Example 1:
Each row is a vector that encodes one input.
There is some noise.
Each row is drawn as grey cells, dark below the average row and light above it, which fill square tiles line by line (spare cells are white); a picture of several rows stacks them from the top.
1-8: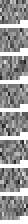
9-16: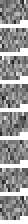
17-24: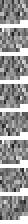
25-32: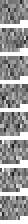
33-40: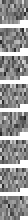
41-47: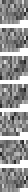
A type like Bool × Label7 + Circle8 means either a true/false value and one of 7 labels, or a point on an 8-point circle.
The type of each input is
Tree8.
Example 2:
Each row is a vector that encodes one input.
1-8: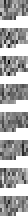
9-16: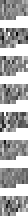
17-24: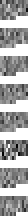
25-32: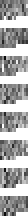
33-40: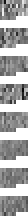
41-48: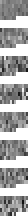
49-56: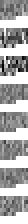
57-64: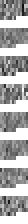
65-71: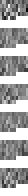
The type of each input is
Circle9.
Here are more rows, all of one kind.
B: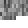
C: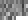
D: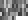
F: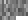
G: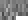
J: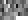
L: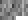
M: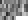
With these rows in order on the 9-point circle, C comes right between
F and J.
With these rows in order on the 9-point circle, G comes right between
B and D.
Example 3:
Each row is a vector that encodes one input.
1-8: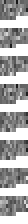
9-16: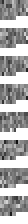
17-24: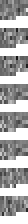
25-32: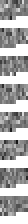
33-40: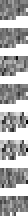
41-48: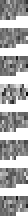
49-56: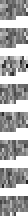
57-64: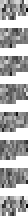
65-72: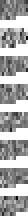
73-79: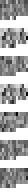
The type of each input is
Circle11 + Unit.
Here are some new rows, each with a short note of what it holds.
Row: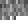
a point on an 11-point circle
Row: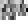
a fixed value
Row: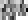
a fixed value
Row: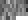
a point on an 11-point circle
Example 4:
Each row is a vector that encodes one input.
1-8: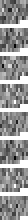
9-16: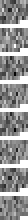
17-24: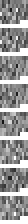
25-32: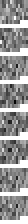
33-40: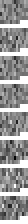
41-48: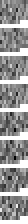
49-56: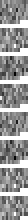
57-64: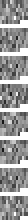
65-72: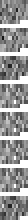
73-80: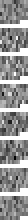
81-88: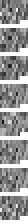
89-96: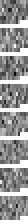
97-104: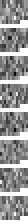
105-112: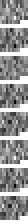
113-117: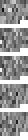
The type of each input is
Bool × Bool × Bool.
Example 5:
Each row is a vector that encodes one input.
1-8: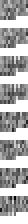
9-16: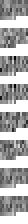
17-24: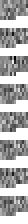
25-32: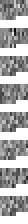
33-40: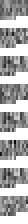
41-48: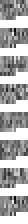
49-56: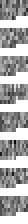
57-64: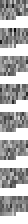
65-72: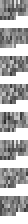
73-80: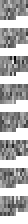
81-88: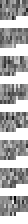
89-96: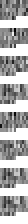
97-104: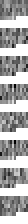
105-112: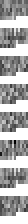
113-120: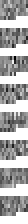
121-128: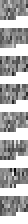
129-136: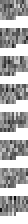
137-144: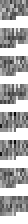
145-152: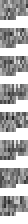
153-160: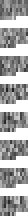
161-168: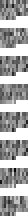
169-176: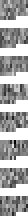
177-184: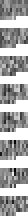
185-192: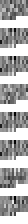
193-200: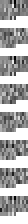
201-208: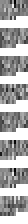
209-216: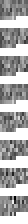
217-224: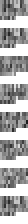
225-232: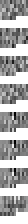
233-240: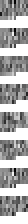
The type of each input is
Circle11.
